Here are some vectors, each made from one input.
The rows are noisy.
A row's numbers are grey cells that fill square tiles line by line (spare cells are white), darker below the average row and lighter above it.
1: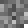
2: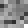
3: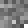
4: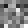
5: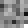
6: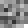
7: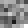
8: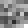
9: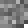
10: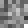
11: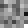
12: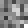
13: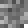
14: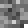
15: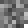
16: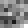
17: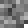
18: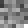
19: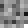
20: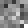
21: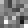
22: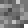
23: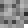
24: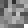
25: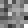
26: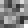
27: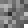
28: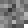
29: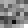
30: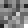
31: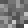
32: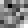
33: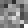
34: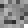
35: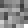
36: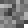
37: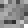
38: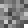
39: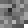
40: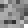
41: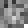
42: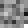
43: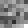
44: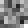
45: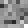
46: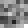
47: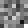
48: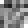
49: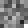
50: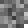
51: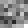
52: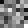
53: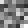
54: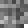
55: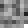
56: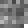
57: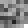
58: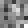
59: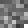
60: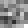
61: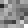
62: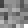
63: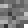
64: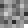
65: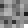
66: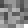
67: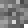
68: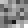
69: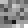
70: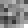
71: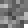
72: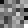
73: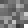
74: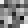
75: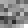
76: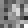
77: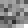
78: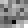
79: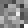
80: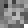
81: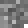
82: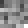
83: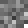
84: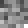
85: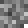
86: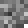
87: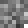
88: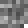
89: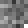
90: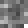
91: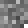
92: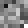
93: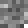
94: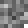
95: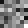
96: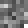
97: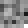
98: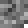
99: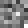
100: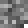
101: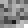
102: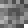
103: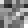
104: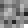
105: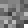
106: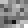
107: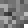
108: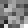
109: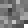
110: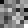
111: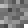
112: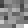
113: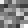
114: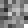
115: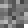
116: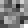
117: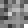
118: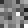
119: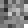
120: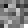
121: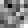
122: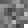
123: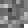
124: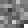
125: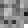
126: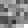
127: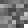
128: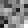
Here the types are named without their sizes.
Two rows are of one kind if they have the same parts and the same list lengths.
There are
4 kinds of row.
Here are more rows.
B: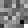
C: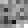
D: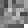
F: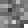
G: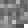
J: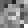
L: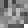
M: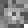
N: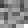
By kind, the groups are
B
C, D, J, L, M
F, G
N

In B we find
a point on each of two lines.
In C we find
three true/false values.
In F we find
a point on a circle.
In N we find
a fixed value.
